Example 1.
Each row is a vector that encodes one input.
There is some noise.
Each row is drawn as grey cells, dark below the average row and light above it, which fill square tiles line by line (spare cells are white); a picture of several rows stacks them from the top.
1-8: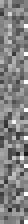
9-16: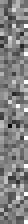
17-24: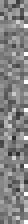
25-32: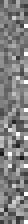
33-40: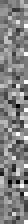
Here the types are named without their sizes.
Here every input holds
a point on a circle.
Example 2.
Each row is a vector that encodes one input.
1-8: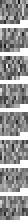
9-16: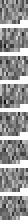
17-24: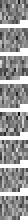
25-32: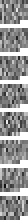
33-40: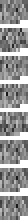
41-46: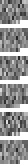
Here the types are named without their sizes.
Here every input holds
a point on a line.
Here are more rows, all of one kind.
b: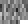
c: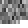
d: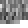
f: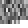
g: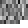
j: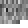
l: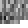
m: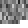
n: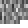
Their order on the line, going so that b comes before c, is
g, m, b, j, n, l, d, c, f.
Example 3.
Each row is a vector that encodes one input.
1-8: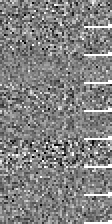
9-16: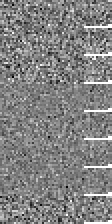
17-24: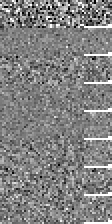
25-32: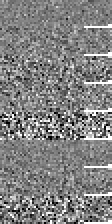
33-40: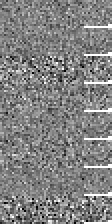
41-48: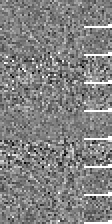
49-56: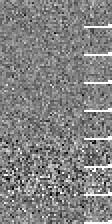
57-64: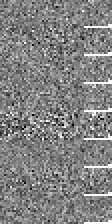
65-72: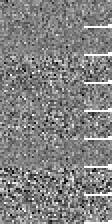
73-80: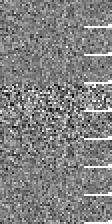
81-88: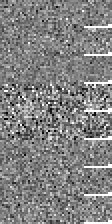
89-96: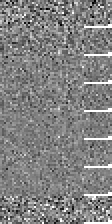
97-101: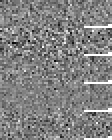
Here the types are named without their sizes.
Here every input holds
either a fixed value, or three true/false values.
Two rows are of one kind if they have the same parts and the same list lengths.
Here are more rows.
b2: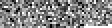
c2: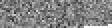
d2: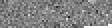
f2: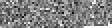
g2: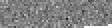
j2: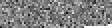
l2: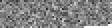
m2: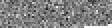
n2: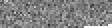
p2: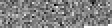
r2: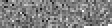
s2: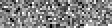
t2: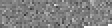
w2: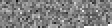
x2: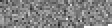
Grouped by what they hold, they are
b2, c2, d2, f2, g2, j2, m2, n2, p2, r2, s2, t2, x2
l2, w2

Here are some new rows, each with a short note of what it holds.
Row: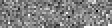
three true/false values
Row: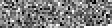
three true/false values
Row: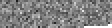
a fixed value
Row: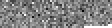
three true/false values
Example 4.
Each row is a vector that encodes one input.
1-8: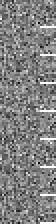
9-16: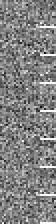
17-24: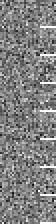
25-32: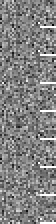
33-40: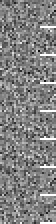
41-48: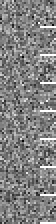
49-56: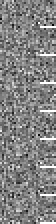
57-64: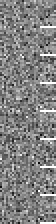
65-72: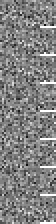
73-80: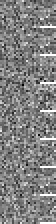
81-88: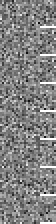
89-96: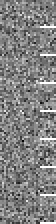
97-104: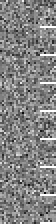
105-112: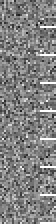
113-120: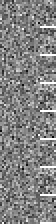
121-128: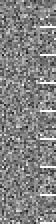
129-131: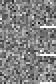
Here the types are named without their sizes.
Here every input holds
four true/false values.
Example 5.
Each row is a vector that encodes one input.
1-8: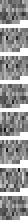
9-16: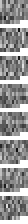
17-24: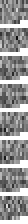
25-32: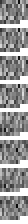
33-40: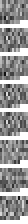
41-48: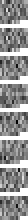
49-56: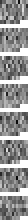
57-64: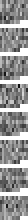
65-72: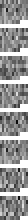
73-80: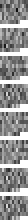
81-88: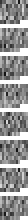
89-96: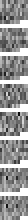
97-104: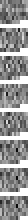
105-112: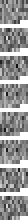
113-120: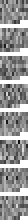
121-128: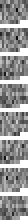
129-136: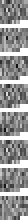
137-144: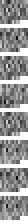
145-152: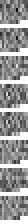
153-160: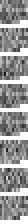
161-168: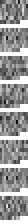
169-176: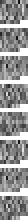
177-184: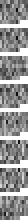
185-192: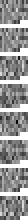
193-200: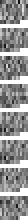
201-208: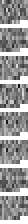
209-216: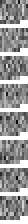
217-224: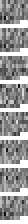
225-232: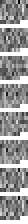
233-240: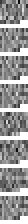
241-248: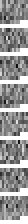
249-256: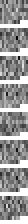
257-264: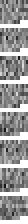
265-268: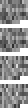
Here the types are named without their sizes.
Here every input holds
a point on a line.
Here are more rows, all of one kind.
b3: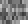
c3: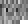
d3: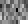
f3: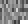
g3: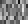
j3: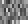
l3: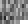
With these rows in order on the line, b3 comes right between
j3 and l3.
